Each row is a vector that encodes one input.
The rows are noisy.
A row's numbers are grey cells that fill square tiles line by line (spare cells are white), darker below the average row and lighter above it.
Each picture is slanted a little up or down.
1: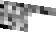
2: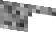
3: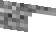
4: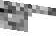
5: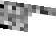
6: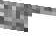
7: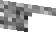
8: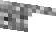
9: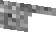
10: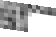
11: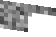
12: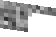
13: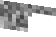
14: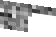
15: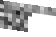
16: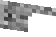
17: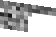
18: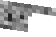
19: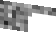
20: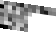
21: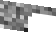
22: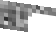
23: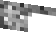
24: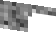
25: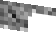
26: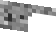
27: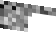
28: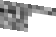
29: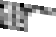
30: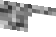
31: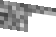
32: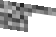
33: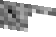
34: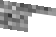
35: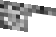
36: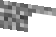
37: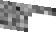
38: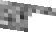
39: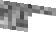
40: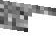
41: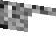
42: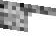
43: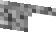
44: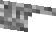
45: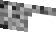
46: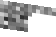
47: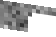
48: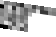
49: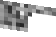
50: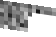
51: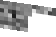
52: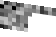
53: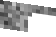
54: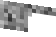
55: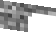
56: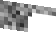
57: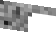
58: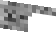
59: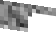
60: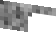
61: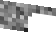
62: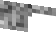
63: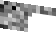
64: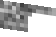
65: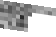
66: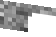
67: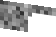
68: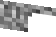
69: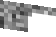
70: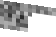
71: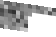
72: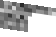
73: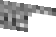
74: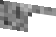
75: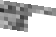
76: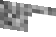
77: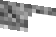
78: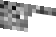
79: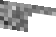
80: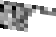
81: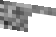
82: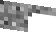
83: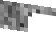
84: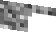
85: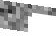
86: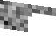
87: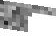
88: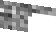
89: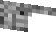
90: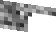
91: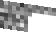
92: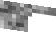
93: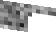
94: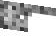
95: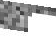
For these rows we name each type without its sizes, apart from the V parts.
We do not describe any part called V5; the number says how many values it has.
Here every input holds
a point on a circle, together with a list of items, each a true/false value and a value of V5.
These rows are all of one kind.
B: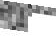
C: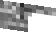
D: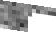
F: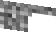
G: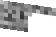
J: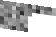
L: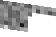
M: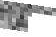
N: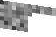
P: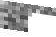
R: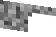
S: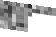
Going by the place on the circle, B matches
M and S.
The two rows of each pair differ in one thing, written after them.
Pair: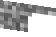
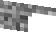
the true/false value in item 2 of the list
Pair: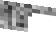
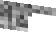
the value of V5 in item 2 of the list
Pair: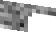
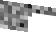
the value of V5 in item 1 of the list
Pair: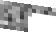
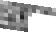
the value of V5 in item 2 of the list
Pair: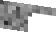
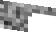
the true/false value in item 1 of the list
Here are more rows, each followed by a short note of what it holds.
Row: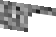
a point on a circle, together with a list of two items
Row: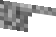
a point on a circle, together with a list of two items
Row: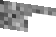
a point on a circle, together with a list of one item
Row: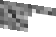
a point on a circle, together with a list of one item
